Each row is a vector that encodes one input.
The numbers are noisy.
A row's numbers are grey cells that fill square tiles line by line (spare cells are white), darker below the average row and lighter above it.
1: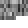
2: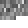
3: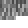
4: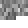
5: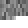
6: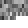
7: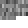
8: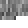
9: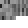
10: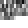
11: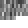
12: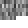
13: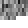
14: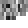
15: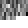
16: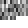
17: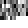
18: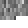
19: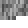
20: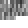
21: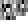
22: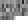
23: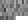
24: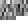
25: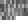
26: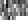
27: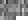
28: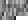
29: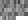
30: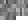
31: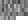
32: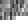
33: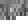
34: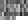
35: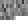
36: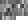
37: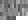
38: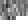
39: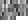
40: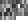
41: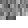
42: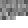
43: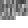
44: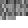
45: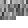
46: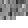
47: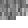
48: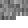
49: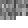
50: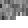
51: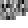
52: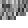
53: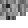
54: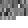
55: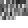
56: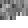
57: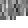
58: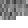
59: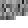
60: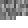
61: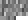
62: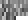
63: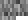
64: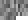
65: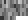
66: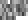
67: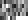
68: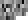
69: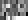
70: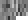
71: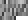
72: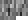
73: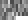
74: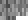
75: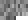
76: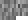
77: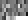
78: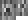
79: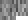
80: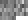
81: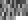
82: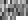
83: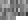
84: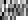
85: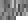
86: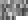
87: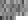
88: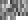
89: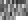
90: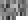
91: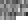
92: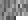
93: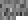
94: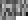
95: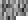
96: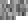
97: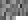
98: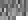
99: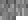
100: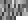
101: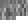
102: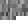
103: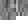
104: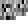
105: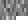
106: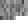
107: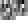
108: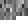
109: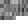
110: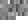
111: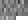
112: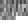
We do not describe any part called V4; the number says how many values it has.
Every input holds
a node of a 7-node tree, together with either a point on a 6-point circle, or a value of V4.
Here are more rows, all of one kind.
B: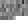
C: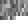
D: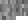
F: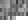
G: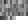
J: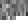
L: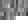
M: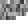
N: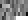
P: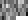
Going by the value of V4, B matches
C, F, G and L.
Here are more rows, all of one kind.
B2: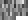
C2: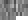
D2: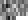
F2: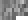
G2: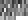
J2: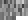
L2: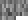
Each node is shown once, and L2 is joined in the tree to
B2, D2 and G2.
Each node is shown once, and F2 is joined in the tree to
D2.
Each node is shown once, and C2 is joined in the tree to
B2.
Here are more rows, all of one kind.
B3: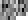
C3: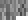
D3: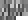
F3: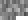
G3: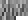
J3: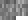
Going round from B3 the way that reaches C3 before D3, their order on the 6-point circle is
B3, G3, C3, D3, J3, F3.
